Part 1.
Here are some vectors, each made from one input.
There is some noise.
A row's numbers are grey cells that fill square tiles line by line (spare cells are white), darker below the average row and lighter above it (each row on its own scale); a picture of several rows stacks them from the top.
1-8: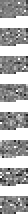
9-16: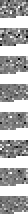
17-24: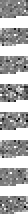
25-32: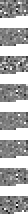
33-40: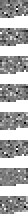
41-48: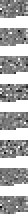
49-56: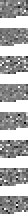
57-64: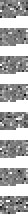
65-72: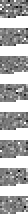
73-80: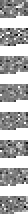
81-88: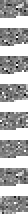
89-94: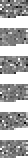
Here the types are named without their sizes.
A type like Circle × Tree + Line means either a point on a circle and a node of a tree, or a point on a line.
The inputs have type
List(Line).
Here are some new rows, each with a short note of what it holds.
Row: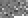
a list of one item
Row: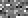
a list of three items
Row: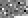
a list of one item
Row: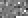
a list of three items
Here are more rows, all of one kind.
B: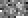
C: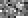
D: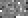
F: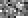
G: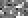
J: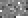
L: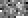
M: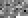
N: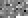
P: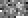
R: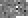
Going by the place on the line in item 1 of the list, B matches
C, F, L and P.
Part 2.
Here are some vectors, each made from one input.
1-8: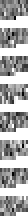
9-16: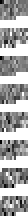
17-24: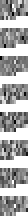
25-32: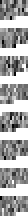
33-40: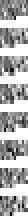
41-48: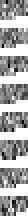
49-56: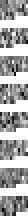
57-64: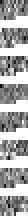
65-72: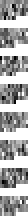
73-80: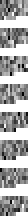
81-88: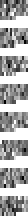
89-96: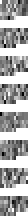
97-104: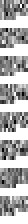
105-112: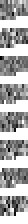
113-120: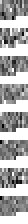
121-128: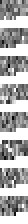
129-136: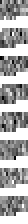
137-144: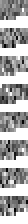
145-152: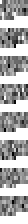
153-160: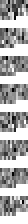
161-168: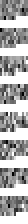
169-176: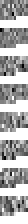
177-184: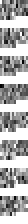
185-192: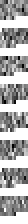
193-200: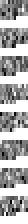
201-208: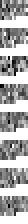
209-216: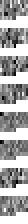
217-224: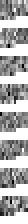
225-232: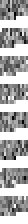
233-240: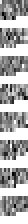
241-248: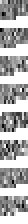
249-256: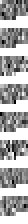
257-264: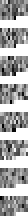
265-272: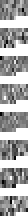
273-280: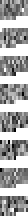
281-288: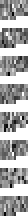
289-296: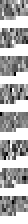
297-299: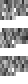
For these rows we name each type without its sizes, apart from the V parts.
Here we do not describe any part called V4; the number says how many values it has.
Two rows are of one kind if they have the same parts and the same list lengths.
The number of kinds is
2.
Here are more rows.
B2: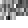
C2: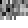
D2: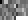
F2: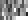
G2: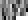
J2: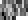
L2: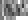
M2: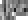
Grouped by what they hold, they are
B2, D2, M2
C2, F2, G2, J2, L2

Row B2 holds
a true/false value and a value of V4.
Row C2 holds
a node of a tree.
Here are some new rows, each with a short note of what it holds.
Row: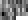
a node of a tree
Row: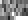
a true/false value and a value of V4
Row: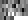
a node of a tree
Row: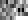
a node of a tree
